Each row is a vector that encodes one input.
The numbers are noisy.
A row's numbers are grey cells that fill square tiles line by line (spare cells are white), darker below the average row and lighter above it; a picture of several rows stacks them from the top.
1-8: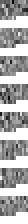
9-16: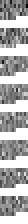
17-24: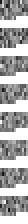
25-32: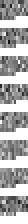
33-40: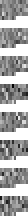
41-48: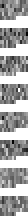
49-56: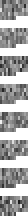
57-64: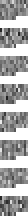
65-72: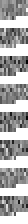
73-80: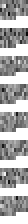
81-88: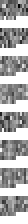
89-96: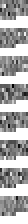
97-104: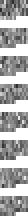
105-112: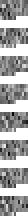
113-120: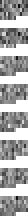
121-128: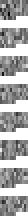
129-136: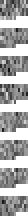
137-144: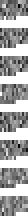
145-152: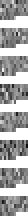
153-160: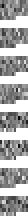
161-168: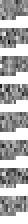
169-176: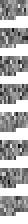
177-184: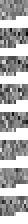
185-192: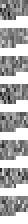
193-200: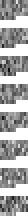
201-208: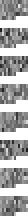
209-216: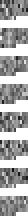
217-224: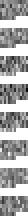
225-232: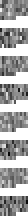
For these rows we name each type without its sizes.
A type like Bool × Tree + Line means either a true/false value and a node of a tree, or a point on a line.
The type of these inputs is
Bool × Circle × Label + Line.
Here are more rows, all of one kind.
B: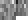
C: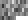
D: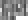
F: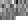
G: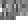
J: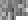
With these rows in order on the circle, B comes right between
F and J.
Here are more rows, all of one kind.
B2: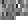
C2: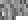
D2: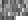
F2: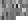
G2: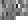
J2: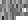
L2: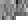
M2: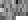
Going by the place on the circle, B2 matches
F2 and G2.
